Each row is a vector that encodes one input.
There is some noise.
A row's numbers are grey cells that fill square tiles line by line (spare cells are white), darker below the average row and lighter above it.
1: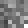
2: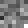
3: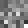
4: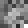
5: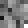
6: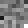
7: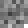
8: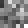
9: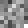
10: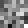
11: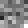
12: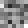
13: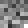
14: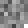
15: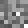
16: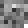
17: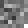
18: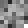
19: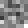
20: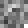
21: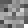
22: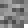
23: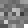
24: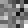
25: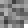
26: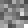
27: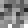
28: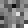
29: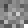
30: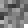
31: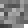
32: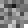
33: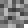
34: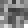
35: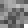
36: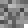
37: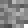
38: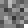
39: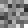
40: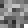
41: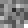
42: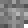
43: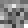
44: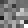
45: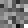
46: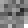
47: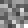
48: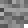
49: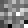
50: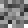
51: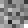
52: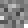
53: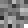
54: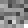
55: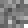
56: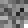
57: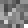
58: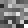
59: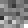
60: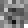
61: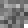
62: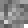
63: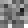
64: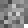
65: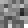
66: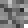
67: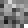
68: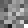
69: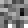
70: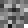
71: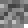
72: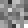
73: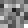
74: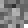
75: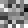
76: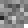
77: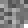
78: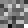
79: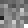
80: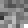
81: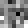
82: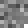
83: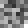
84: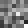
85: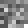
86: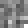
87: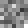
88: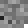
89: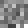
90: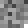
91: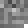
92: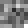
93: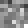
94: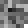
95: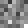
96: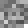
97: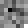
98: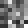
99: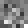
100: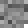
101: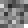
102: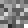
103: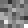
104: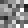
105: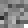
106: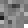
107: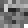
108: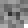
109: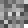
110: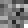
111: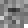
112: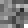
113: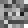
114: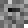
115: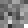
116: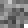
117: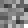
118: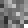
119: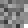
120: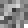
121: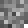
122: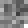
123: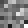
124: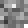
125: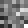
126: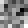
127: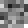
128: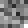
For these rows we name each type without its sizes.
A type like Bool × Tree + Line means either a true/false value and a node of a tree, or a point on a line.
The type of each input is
Bool × Bool × Bool × Bool × Label × Line.
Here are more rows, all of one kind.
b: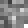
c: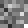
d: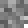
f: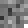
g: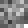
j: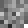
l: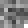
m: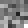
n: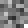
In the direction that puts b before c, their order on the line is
j, g, b, m, f, d, c, n, l.
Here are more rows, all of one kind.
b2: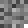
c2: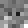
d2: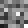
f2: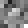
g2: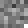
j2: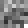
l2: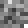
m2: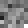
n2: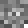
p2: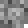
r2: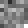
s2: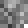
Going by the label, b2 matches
j2, l2, n2 and p2.
